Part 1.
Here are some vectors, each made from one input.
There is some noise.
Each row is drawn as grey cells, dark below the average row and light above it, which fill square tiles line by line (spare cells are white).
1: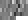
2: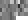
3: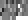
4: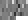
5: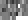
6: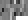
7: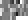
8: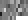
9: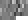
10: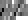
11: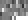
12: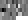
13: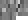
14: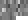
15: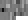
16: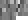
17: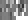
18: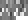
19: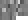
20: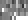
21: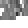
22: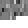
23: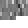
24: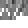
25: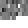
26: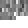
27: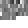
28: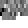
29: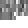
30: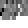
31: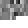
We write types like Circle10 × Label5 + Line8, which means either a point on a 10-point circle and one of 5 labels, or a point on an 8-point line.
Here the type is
Line5.
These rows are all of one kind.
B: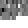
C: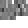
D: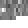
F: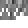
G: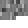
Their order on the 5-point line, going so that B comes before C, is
B, G, C, D, F.
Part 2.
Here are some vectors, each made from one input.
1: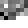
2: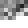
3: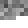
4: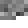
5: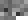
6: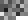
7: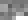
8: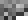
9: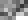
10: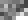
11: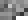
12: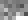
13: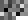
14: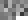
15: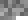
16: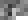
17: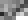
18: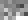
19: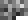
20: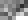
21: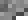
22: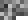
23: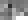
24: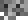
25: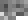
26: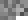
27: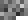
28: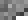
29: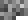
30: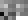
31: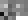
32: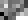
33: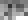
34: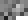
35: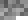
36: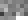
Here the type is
Line5.
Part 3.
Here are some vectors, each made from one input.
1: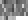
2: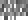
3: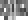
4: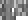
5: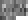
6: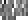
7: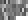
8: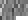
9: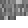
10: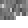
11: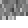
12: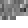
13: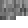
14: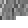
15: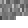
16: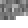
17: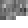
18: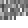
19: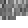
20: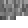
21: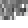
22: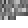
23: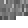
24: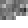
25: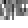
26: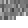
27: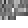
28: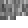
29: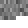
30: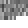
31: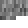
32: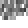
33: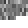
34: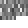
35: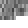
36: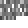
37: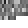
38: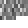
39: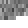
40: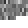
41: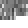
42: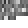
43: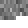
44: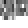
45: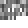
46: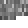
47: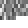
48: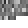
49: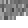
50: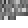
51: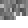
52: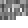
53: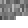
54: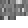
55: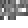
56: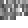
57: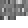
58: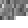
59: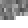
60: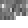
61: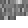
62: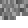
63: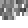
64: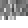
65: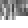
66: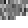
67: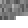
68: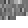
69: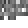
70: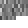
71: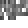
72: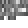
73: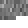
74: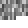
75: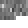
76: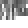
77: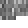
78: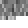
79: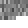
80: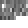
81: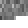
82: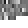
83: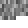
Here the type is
Line8.
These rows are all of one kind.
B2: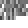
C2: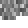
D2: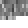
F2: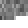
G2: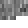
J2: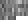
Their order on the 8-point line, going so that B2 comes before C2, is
D2, B2, F2, C2, G2, J2.
